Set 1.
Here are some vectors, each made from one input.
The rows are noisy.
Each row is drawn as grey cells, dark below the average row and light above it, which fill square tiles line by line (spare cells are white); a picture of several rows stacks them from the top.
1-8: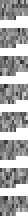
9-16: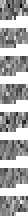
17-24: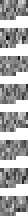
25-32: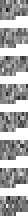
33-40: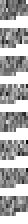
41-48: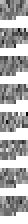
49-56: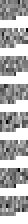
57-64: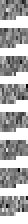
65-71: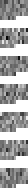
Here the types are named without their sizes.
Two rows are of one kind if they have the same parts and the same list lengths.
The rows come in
2 kinds.
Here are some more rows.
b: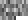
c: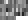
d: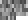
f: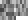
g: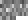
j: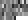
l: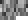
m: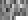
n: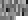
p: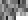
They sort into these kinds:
b, d, f, g, j, p
c, l, m, n

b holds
a point on a circle.
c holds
a point on a line.
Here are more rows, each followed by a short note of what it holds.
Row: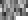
a point on a line
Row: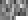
a point on a line
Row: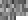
a point on a circle
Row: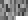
a point on a line
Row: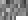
a point on a circle
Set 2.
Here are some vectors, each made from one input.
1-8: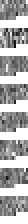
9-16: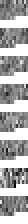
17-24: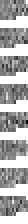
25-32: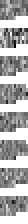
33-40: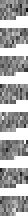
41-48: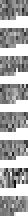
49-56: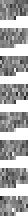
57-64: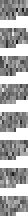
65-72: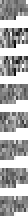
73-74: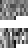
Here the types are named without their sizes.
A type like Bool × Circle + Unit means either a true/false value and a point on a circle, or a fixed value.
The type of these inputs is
Label × Label + Unit.
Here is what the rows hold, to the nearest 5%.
About 10% of them hold a fixed value. The rest hold two labels.
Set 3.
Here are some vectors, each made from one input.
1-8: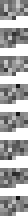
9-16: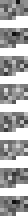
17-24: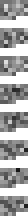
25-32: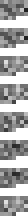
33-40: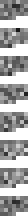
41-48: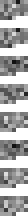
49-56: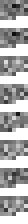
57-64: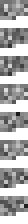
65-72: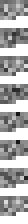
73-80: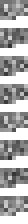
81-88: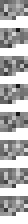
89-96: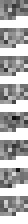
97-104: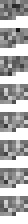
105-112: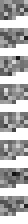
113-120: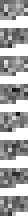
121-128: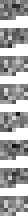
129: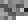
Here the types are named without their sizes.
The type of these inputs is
Bool × Bool × Bool + Line.
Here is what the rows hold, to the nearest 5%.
About 35% of them hold a point on a line. The rest hold three true/false values.
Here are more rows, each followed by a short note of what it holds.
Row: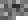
three true/false values
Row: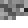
three true/false values
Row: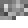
a point on a line
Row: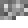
a point on a line
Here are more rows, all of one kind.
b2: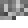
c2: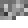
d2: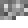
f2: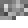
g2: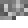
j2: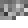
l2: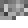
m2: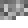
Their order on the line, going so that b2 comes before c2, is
b2, g2, f2, d2, c2, j2, l2, m2.
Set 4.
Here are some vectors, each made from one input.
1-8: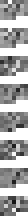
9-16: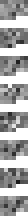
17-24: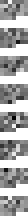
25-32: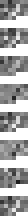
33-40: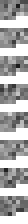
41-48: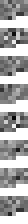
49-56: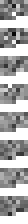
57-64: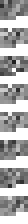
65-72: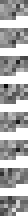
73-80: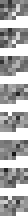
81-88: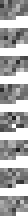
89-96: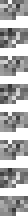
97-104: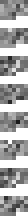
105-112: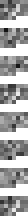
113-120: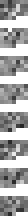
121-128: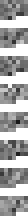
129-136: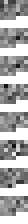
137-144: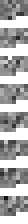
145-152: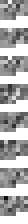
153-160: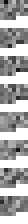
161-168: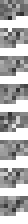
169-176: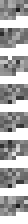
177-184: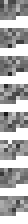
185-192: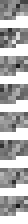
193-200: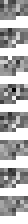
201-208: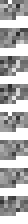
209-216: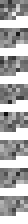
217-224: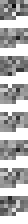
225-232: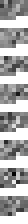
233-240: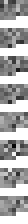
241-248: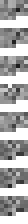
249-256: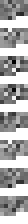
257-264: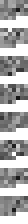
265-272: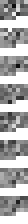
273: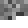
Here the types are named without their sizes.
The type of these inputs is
Bool × Bool × Bool + Line.
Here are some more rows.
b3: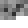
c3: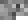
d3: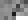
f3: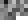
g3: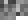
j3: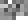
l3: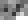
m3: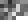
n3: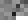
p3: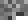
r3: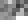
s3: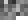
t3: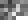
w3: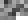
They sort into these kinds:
b3, c3, d3, f3, j3, l3, n3, r3, w3
g3, m3, p3, s3, t3

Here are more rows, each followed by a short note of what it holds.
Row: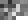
three true/false values
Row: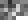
three true/false values
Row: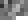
three true/false values
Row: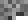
three true/false values
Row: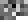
three true/false values
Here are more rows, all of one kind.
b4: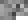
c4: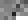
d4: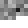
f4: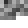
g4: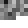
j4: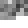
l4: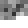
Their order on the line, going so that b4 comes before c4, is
b4, c4, l4, j4, d4, f4, g4.
